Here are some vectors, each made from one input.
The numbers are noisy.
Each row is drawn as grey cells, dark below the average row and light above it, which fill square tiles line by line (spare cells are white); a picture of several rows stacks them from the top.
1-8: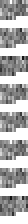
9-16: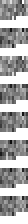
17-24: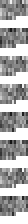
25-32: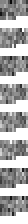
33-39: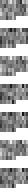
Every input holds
a point on a 5-point line and a true/false value.
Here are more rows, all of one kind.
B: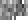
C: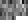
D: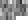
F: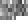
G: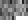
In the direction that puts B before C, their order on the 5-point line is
B, F, C, G, D.
